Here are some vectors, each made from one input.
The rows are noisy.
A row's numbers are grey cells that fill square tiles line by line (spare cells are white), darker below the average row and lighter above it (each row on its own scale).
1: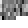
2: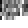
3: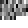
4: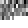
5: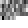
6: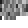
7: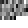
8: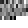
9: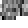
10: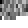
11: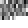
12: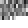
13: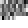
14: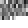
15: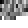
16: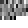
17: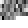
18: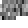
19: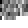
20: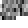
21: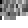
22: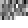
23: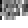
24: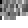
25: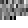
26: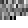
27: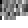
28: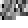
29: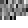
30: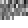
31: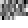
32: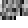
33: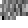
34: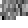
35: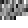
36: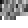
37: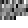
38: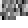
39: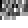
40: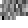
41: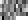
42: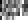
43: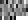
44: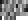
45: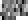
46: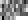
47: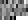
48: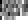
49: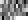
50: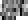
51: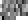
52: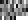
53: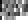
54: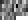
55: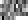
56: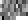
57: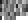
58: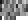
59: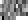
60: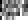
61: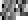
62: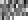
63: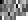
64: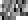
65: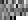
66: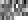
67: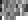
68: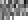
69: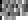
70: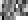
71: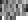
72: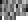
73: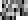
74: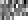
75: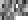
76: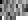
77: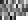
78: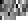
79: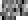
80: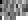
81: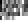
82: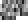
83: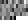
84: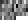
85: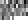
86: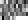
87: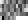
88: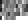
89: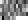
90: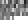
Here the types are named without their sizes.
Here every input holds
a true/false value, together with a list of points on a line.
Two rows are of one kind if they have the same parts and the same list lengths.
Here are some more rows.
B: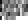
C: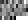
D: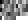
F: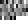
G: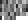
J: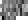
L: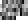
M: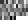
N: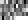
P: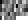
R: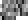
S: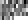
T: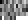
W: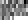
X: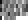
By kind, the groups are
B, C, D, J, L, N, R, S
F, G, P, T, W, X
M

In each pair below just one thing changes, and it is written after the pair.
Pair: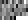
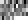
the true/false value
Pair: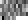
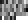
the true/false value
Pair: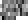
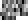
the place on the line in item 1 of the list
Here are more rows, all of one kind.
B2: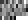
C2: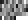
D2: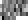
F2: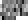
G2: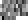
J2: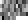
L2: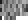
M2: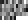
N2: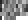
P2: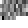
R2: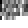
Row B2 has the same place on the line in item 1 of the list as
C2, D2, F2 and L2.
